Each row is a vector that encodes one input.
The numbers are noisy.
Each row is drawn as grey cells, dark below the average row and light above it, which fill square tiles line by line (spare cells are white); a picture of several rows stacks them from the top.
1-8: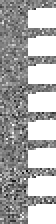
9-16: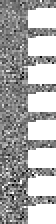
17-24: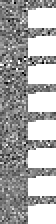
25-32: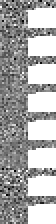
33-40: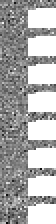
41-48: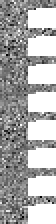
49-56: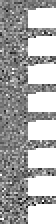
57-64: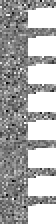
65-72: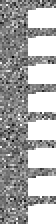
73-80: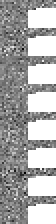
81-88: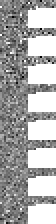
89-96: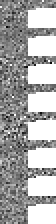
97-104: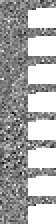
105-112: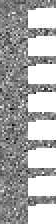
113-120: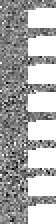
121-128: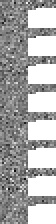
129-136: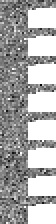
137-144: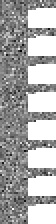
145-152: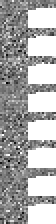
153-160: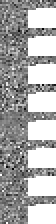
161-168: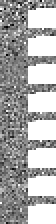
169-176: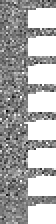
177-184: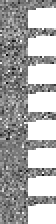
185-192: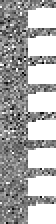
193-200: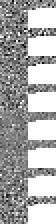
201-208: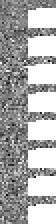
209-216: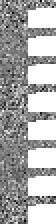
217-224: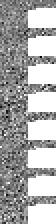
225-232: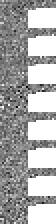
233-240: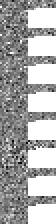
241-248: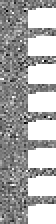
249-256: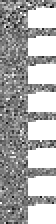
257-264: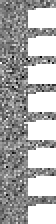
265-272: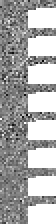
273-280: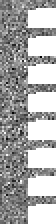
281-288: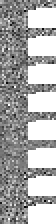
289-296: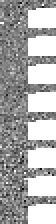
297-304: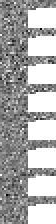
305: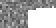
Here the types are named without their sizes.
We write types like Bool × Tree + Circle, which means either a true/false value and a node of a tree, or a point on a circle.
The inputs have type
List((Circle + Unit) × Line).
